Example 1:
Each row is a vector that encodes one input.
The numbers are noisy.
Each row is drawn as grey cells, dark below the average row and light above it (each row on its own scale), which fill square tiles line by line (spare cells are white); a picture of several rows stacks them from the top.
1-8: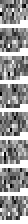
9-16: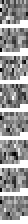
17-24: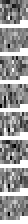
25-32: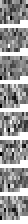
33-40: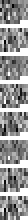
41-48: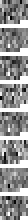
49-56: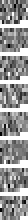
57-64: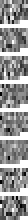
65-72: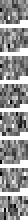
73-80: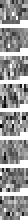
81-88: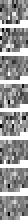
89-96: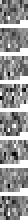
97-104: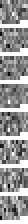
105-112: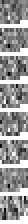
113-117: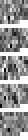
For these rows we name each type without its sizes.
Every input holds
a list of points on a line.
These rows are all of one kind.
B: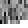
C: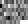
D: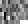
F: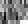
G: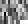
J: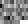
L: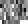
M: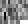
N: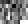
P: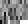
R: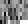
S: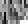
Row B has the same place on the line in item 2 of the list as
C, P and R.
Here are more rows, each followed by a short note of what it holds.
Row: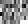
the empty list
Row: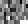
a list of two items
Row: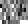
a list of two items
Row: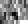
a list of one item
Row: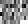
the empty list
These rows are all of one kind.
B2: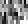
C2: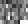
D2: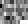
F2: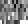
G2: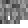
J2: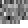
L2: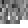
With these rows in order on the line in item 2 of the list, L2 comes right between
B2 and D2.
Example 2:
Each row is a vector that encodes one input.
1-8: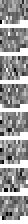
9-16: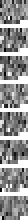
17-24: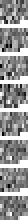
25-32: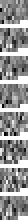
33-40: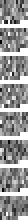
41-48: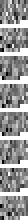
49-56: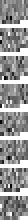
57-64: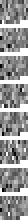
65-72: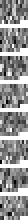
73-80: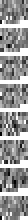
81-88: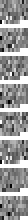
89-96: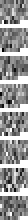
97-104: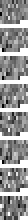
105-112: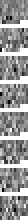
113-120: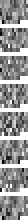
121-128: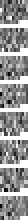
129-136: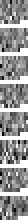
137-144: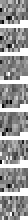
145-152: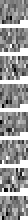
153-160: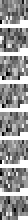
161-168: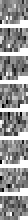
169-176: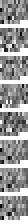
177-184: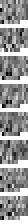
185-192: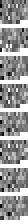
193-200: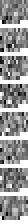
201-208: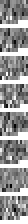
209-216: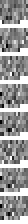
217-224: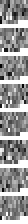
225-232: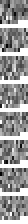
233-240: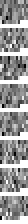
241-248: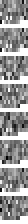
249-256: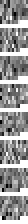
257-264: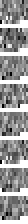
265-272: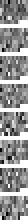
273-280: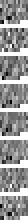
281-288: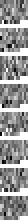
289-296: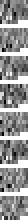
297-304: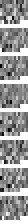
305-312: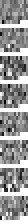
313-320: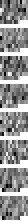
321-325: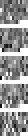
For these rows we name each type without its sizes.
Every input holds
a list of points on a line.
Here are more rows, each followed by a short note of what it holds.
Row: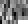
a list of one item
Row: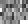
the empty list
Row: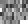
the empty list
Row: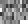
the empty list
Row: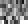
a list of two items
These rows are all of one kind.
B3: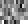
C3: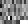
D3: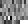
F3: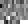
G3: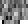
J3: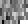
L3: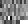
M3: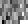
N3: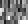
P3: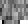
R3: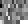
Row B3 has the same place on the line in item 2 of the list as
C3, D3, L3 and N3.
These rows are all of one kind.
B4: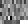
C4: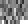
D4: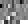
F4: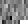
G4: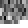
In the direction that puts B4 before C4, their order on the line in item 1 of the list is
F4, B4, D4, C4, G4.
